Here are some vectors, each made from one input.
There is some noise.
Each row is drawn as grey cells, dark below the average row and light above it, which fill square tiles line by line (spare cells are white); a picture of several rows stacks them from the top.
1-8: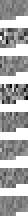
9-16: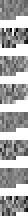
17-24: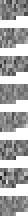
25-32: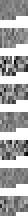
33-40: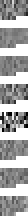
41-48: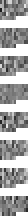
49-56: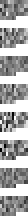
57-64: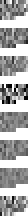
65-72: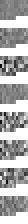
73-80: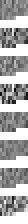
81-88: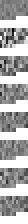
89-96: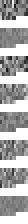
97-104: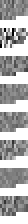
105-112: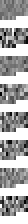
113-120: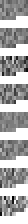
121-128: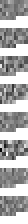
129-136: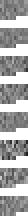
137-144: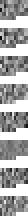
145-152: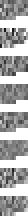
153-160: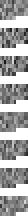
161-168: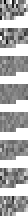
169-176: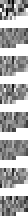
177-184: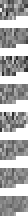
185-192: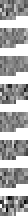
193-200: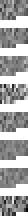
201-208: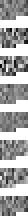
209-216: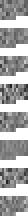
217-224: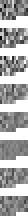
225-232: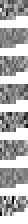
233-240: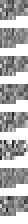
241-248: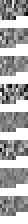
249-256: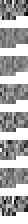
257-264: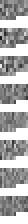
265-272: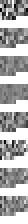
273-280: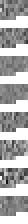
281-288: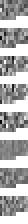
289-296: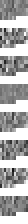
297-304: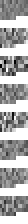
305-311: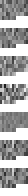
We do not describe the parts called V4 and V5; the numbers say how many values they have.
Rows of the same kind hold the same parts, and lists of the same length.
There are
2 kinds of row.
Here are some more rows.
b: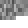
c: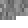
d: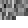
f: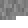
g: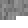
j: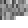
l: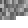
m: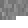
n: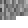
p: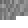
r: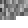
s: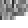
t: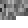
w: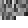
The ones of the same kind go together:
b, d, f, j, m, s, t
c, g, l, n, p, r, w

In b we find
a point on a 9-point line, a true/false value and a value of V5.
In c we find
a true/false value, a value of V4 and a value of V5.
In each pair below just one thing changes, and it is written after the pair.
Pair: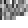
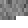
the value of V4
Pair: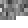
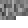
the value of V5
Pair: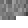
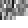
the value of V4
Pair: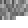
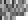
the value of V4
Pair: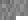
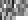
the value of V5
